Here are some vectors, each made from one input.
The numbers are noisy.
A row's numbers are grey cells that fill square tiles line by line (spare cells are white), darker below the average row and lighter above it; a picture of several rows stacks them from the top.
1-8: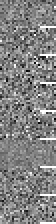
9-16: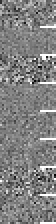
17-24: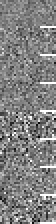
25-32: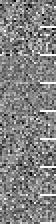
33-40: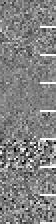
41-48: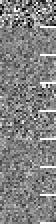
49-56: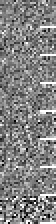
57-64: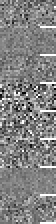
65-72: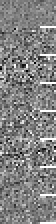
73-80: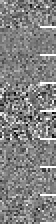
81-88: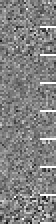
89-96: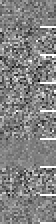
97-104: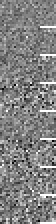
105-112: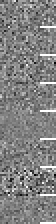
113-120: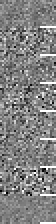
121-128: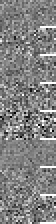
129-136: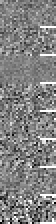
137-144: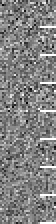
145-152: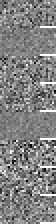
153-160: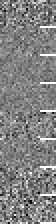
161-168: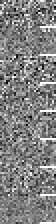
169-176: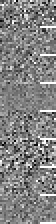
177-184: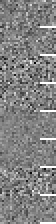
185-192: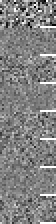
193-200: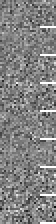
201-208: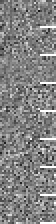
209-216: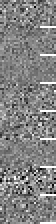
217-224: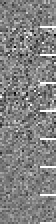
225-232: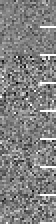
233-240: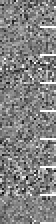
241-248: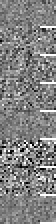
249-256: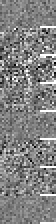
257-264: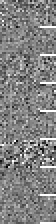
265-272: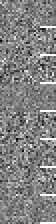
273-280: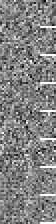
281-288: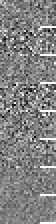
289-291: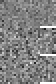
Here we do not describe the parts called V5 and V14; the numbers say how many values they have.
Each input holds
a true/false value, together with either a point on an 11-point circle, or a value of V5 and a value of V14.
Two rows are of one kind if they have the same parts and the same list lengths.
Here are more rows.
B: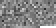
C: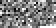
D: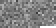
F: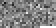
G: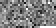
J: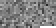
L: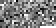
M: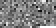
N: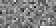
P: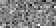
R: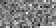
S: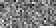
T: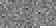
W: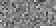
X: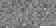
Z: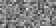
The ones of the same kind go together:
B, D, G, L, M, N, P, S, W, Z
C, F, J, R, T, X

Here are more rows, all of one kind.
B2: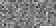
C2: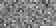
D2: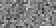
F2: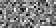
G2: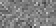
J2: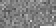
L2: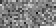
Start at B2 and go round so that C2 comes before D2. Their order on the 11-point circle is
B2, C2, G2, L2, J2, F2, D2.
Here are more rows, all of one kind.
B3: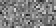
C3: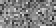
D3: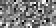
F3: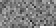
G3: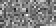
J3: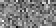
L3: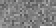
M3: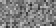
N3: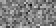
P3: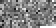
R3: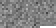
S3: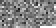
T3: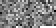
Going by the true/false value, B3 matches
F3, M3, N3 and T3.
